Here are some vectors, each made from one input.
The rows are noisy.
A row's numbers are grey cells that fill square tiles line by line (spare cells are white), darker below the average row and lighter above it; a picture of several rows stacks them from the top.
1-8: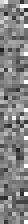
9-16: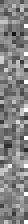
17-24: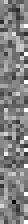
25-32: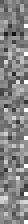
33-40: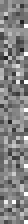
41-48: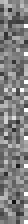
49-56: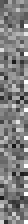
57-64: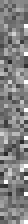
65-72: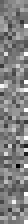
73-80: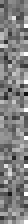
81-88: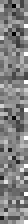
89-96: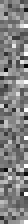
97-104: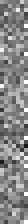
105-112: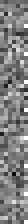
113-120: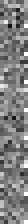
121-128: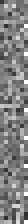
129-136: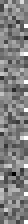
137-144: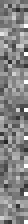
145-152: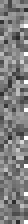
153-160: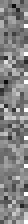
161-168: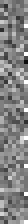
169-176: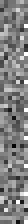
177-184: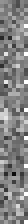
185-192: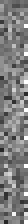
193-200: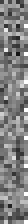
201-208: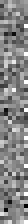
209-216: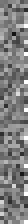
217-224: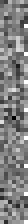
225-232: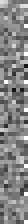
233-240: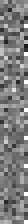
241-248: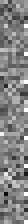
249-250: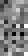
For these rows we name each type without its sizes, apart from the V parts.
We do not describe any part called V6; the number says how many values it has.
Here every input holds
a node of a tree, together with either three true/false values, or a value of V6.
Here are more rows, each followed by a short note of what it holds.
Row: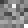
a node of a tree and a value of V6
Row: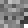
a node of a tree and a value of V6
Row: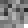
a node of a tree and a value of V6
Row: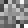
a node of a tree and a value of V6
